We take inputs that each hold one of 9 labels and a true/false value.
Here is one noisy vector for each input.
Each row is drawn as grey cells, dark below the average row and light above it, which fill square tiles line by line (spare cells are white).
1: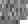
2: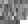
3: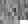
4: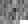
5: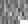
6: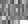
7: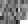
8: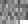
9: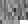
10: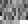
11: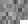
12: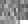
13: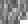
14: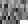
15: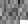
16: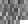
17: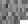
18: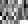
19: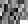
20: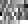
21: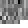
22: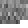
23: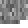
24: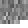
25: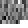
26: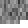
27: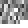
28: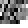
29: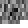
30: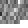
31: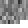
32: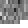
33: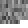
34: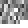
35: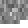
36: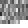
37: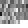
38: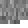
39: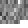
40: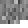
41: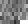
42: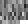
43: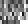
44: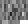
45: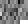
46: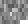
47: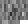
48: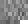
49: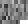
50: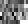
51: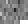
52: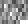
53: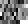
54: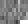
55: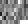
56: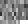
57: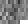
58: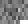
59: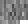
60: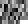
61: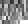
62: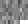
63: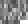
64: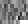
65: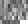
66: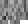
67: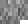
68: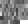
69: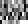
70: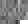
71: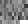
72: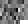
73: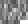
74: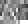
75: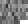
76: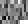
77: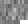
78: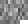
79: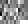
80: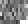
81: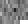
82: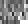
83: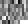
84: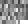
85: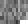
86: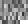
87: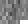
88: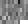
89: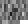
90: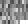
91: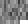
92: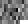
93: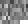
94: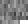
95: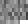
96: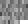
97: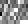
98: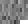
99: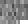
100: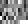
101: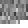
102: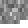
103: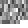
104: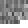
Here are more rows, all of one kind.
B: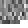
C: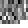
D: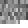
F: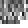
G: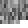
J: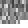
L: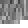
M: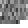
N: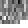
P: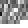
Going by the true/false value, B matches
F, M and P.
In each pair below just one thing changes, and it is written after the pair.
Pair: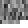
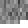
the label
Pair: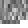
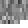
the true/false value
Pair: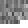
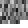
the label
